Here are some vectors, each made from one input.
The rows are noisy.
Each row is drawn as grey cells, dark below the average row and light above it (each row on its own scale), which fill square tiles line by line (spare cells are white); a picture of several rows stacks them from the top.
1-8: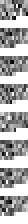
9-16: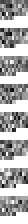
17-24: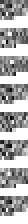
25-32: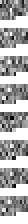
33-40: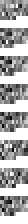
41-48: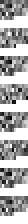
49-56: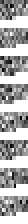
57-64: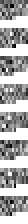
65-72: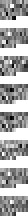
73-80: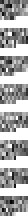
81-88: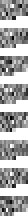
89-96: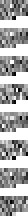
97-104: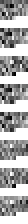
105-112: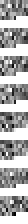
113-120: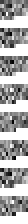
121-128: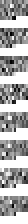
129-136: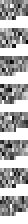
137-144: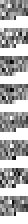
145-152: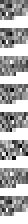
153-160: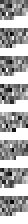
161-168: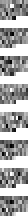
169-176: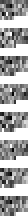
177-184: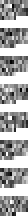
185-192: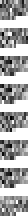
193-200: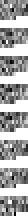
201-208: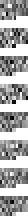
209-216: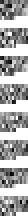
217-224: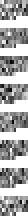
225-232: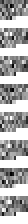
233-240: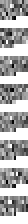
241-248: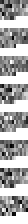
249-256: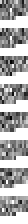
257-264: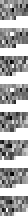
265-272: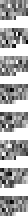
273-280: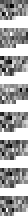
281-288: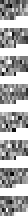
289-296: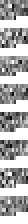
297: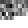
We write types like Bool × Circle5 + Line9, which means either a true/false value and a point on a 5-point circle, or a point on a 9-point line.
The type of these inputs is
List2(Line8).
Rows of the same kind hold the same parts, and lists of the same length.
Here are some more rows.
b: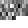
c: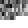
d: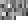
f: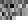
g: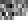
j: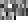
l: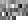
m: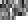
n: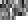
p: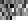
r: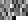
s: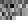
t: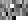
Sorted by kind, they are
b, d, j, l, r, t
c, f, g, p, s
m, n

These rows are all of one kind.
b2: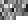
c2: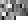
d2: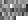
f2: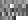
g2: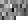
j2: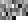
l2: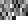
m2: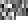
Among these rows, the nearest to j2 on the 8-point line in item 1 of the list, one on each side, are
f2 and l2.
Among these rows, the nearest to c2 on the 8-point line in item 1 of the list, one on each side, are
g2 and m2.
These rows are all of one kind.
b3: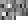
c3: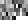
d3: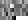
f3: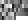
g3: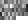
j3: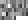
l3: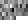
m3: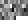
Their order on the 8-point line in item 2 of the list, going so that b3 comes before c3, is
f3, g3, m3, d3, l3, b3, j3, c3.
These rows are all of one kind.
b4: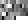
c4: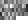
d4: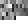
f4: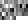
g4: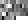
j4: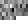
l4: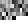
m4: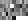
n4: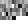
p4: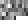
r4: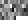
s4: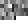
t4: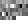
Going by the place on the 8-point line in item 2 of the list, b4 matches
f4, g4, l4 and t4.
